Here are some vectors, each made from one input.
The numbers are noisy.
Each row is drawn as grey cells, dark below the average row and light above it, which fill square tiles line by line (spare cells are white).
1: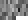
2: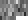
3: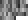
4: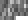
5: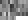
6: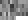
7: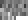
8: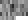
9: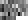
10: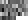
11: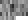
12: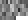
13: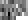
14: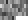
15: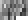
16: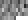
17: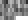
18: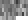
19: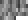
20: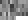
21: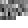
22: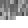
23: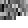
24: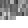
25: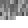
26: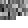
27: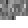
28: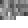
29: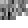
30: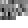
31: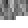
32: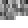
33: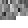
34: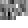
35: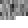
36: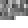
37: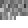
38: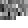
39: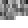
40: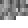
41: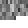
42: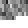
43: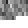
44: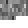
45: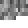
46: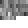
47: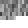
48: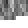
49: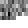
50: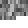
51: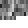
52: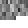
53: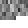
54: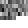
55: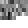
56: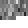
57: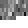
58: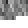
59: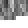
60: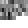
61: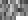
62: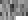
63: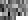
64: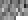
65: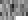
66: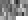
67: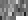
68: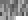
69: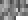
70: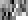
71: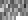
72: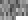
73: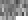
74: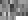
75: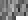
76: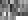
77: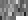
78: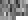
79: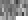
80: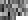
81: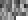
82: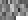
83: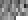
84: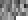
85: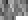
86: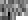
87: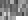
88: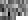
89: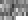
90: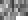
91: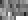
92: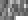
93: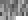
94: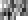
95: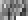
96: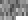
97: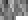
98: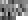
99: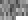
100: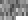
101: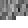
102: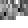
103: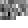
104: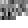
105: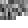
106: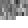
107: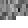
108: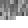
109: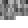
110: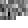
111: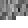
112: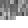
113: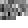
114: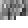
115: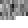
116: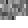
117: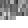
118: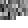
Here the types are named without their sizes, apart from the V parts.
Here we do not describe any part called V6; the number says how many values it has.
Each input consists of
either a fixed value, or a label and a value of V6, or four true/false values.
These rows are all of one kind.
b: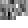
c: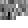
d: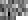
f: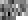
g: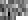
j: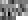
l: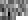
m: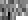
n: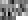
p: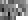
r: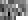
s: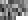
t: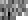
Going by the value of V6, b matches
c, p and r.
